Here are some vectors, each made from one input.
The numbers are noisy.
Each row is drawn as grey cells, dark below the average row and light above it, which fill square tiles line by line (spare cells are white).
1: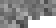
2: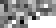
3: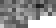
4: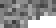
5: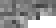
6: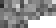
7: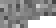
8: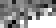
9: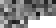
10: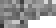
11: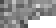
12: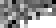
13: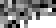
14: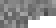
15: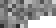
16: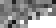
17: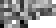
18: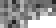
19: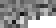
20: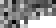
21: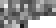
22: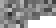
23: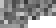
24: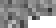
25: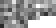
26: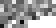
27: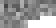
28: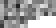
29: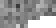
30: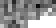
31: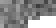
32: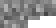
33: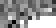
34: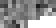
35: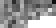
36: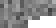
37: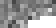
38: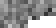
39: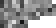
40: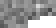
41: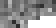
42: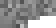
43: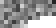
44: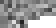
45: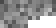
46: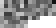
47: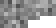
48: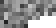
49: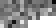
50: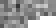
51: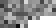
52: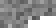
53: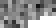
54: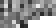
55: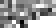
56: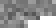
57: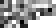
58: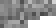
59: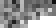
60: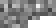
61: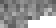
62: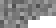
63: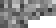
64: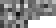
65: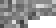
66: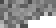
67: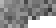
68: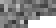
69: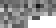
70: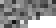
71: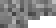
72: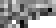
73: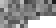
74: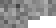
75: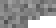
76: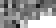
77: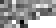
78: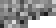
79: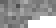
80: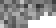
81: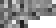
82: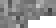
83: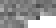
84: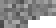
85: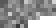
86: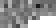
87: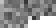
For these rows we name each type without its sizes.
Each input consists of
a label and a point on a line.
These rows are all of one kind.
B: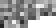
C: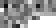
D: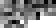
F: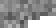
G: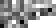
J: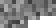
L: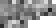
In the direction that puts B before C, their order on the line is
B, G, J, C, D, F, L.
